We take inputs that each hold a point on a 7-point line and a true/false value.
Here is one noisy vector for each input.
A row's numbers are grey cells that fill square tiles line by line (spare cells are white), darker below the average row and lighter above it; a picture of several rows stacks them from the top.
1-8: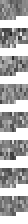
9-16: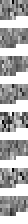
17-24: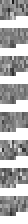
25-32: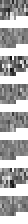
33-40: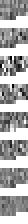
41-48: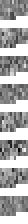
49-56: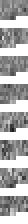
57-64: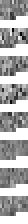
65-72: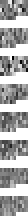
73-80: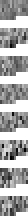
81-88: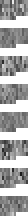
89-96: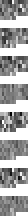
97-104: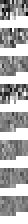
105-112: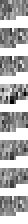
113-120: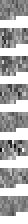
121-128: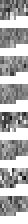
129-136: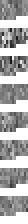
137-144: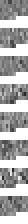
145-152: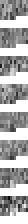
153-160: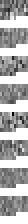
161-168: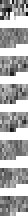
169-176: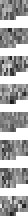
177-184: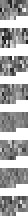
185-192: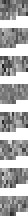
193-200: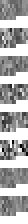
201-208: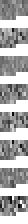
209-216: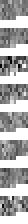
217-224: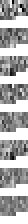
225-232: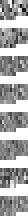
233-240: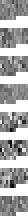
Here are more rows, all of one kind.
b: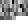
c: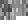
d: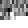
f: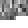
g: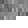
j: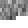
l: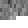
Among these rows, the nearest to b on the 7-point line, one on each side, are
d and l.
